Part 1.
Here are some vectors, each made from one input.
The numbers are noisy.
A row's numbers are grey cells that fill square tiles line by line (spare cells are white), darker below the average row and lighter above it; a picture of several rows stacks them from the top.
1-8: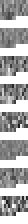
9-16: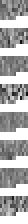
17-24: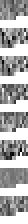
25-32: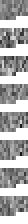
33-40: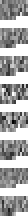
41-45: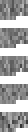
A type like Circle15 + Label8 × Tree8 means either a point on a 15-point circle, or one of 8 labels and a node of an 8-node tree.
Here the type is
Bool × Line3 × Line3.
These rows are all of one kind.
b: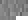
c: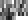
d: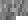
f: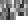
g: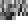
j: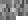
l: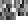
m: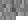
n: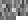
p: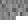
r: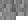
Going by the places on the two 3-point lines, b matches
c, j, n and r.
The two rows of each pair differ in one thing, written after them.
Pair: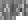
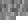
the true/false value
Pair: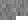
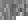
the true/false value
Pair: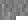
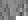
the place on one of the two 3-point lines
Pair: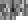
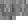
the place on one of the two 3-point lines
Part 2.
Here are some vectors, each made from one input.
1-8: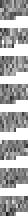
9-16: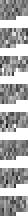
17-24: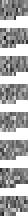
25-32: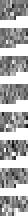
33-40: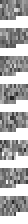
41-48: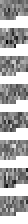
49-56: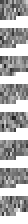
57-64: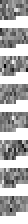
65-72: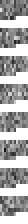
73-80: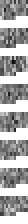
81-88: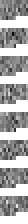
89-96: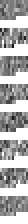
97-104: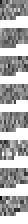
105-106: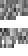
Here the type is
List2(Circle10).
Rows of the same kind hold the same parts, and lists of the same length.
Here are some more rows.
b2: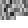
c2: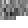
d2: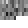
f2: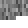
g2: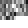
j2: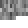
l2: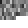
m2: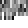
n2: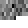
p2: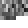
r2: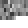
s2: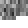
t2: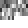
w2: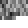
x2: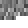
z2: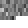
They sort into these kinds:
b2, c2, d2, f2, j2, n2, p2, r2, s2, w2, x2, z2
g2, l2
m2, t2

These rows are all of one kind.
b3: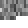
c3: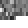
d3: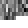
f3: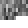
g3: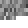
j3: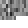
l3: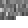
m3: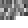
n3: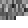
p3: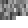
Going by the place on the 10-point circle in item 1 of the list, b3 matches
c3, l3 and m3.
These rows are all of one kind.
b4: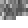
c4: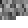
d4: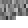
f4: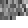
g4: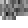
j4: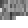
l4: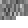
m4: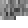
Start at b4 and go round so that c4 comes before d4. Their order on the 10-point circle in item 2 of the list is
b4, m4, f4, c4, j4, l4, g4, d4.
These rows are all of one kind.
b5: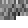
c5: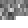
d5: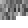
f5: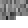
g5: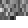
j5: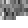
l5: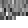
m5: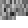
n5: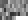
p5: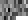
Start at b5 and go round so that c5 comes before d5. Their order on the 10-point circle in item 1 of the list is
b5, l5, g5, c5, n5, f5, d5, p5, j5, m5.
